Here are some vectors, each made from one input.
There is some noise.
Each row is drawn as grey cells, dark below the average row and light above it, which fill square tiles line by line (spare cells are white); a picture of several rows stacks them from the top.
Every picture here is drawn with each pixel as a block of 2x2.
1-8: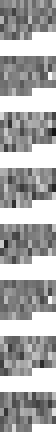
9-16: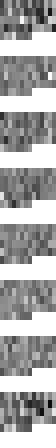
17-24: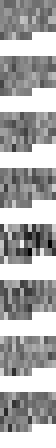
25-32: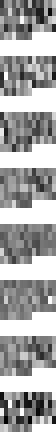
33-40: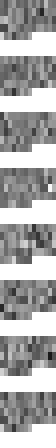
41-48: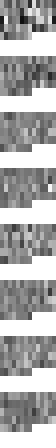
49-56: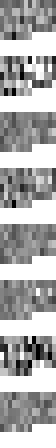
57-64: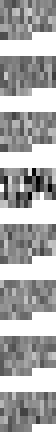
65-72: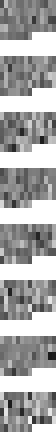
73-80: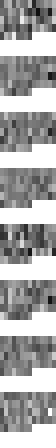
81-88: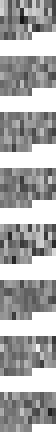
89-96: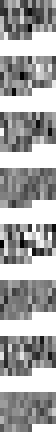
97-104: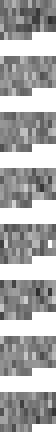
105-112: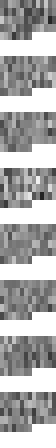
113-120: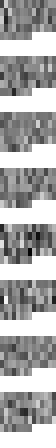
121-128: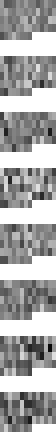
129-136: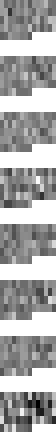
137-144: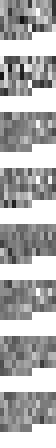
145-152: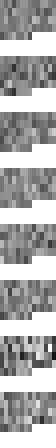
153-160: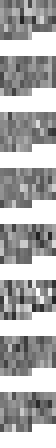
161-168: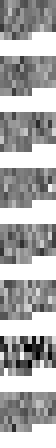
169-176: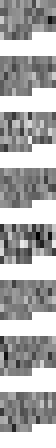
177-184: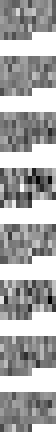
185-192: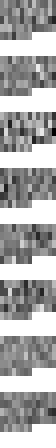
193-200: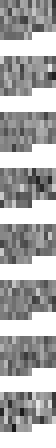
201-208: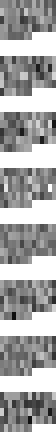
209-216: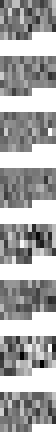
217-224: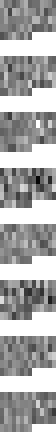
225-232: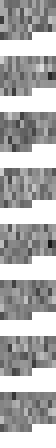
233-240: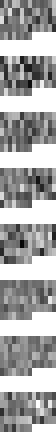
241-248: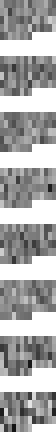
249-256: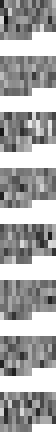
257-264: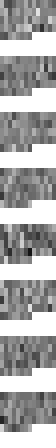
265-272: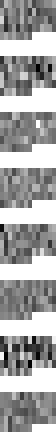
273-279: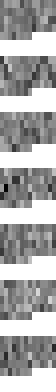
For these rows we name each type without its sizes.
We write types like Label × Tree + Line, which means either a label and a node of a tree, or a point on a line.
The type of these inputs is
Label × (Label × Label + Unit).
